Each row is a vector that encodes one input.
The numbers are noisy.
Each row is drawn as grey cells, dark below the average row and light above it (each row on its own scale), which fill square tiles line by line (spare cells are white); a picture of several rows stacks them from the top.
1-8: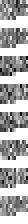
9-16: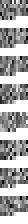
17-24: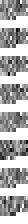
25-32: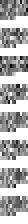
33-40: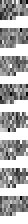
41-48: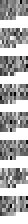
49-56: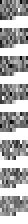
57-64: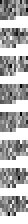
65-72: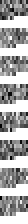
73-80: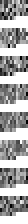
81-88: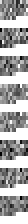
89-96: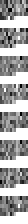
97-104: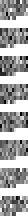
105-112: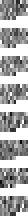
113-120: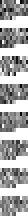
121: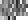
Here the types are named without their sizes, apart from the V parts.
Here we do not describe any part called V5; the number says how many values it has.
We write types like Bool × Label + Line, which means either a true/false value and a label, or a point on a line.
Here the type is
List(Bool × V5).
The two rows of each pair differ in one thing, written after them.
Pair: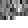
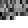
the value of V5 in item 2 of the list
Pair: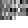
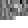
the value of V5 in item 1 of the list
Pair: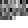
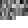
the value of V5 in item 1 of the list
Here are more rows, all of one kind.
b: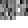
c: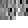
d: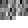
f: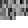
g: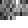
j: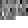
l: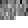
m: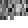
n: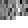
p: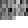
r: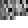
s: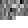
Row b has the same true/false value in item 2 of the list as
g and m.
